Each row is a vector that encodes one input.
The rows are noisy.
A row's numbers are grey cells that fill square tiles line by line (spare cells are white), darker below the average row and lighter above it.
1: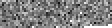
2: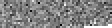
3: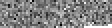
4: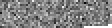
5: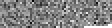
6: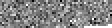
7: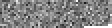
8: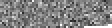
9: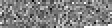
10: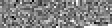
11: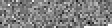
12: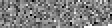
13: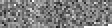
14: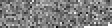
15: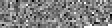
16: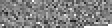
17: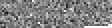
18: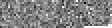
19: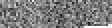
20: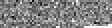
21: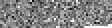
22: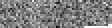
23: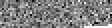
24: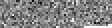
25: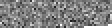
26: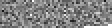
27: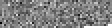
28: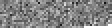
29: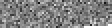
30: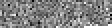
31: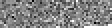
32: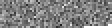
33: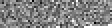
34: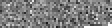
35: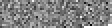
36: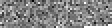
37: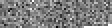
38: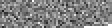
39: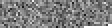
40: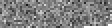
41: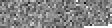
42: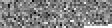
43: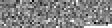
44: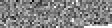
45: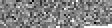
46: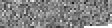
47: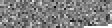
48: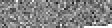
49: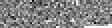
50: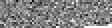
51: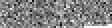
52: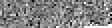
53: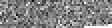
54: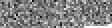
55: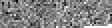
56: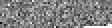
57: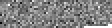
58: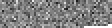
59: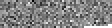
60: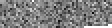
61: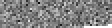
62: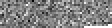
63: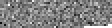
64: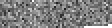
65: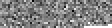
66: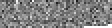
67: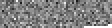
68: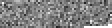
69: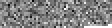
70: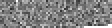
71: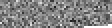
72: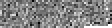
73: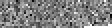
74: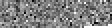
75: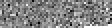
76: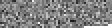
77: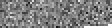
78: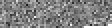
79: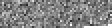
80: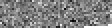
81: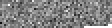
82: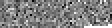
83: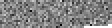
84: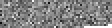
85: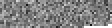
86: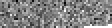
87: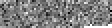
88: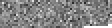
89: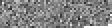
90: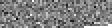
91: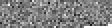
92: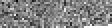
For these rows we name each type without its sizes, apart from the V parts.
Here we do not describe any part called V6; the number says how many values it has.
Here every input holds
a true/false value, together with either a point on a line, or a value of V6.
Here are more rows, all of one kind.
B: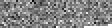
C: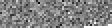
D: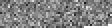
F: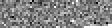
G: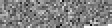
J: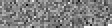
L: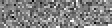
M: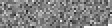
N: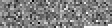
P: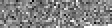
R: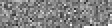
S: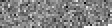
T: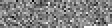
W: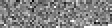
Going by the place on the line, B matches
M, R and T.
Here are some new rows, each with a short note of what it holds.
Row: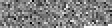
a point on a line and a true/false value
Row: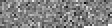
a point on a line and a true/false value
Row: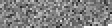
a point on a line and a true/false value
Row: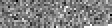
a true/false value and a value of V6
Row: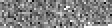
a point on a line and a true/false value
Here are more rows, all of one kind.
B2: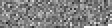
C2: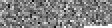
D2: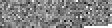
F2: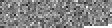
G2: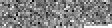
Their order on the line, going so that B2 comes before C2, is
D2, F2, B2, C2, G2.
